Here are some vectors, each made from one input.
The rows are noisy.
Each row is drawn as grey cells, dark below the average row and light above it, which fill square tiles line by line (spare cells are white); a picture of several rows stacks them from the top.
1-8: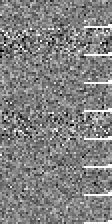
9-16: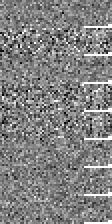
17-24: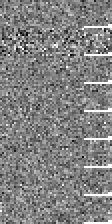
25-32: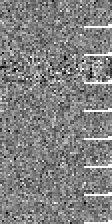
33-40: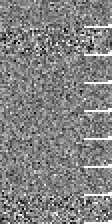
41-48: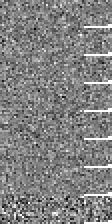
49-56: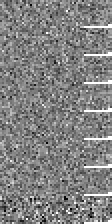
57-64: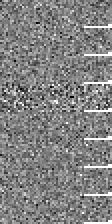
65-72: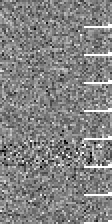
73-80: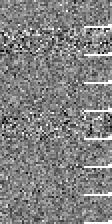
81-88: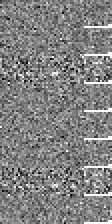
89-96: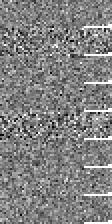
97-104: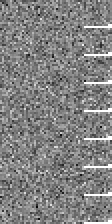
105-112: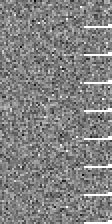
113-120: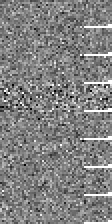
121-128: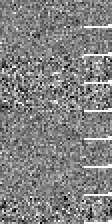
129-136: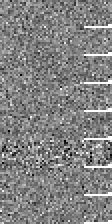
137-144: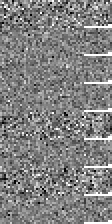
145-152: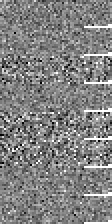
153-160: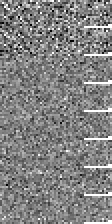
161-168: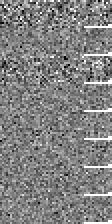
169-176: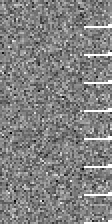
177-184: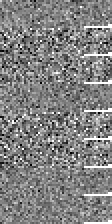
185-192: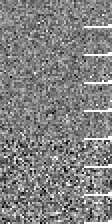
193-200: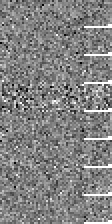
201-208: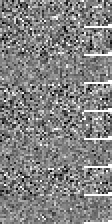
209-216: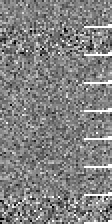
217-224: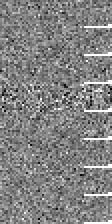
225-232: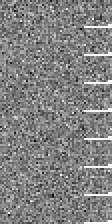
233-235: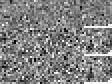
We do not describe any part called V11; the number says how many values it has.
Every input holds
either a point on a 9-point line, or a point on a 14-point line and a value of V11.
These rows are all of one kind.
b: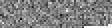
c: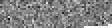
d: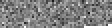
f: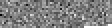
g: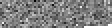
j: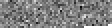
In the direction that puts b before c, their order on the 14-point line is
f, g, b, j, d, c.
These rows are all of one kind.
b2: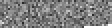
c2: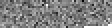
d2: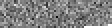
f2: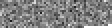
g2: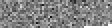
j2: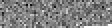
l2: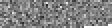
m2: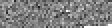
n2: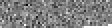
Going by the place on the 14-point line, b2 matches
d2 and m2.
